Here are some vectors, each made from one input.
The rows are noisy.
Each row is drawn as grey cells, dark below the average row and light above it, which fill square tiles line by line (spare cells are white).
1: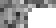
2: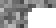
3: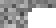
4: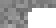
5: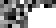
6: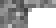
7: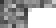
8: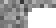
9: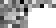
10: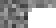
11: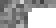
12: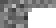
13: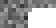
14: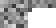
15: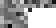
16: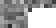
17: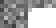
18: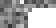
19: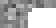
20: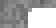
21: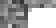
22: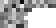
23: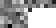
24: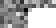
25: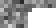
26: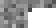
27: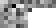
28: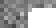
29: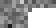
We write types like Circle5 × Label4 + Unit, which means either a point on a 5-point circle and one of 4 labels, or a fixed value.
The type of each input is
Tree7.
